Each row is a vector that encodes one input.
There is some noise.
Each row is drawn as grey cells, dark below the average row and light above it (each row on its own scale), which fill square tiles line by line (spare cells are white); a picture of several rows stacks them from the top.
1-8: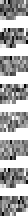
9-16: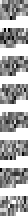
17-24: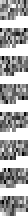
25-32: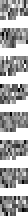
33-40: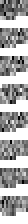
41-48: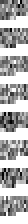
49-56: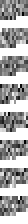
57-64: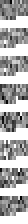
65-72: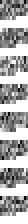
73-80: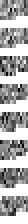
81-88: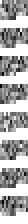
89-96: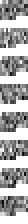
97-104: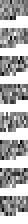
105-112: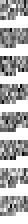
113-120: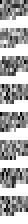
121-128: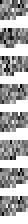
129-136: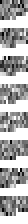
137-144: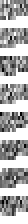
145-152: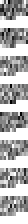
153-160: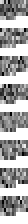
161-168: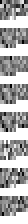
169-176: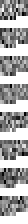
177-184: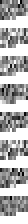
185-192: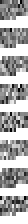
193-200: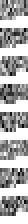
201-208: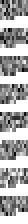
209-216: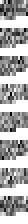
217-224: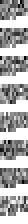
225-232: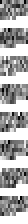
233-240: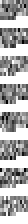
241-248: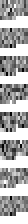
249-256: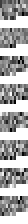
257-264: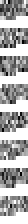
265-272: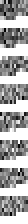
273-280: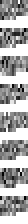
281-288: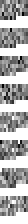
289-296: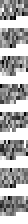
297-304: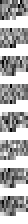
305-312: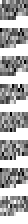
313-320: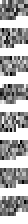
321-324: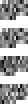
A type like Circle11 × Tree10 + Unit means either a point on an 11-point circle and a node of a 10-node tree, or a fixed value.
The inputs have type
Bool × (Circle13 + Line8) + List2(Line6) + Tree9.
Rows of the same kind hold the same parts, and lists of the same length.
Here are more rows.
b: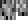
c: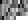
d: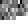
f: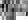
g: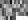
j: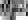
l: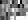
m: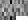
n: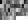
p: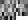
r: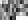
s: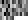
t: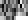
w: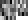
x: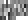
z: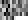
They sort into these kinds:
b, g, m, p, w
c, d, l
f, j, r, t
n
s, z
x

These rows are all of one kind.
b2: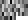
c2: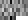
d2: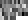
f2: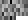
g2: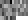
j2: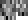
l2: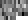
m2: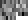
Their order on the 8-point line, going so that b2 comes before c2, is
d2, l2, m2, j2, b2, f2, g2, c2.
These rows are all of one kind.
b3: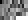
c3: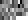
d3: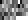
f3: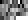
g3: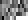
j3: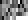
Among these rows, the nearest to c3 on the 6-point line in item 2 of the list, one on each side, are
b3 and f3.
